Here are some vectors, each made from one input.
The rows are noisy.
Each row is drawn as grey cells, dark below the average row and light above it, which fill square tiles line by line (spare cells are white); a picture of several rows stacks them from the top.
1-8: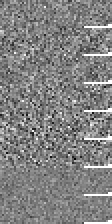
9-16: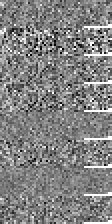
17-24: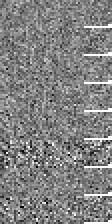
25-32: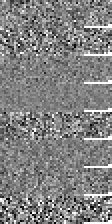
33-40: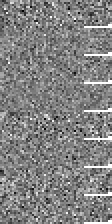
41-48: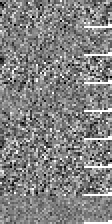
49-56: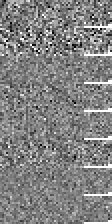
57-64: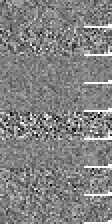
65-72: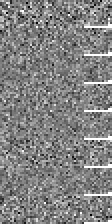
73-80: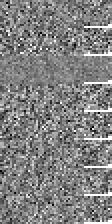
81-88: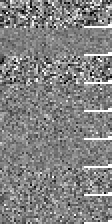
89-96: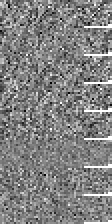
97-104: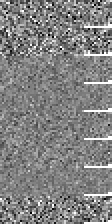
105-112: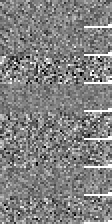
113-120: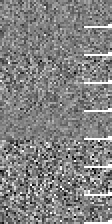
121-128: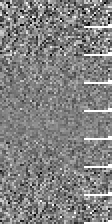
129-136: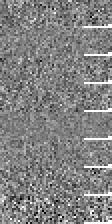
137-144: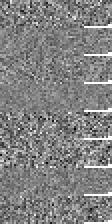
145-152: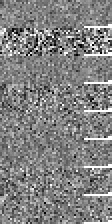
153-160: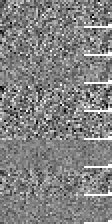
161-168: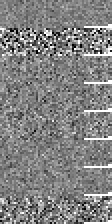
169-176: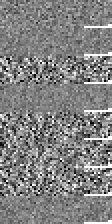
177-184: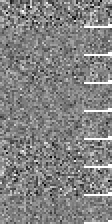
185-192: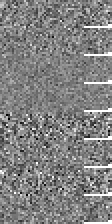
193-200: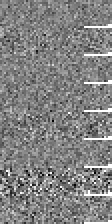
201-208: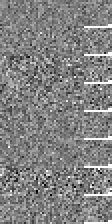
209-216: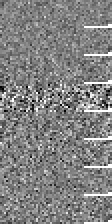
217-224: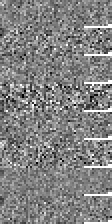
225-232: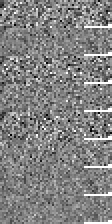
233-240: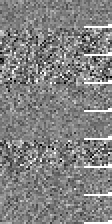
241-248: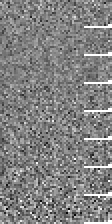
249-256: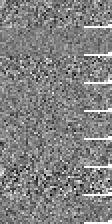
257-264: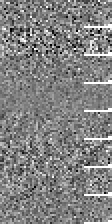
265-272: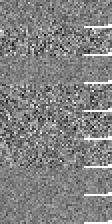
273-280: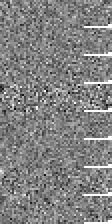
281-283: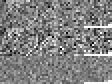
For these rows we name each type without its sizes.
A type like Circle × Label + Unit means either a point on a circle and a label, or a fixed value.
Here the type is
Bool × Bool × Bool × Bool.
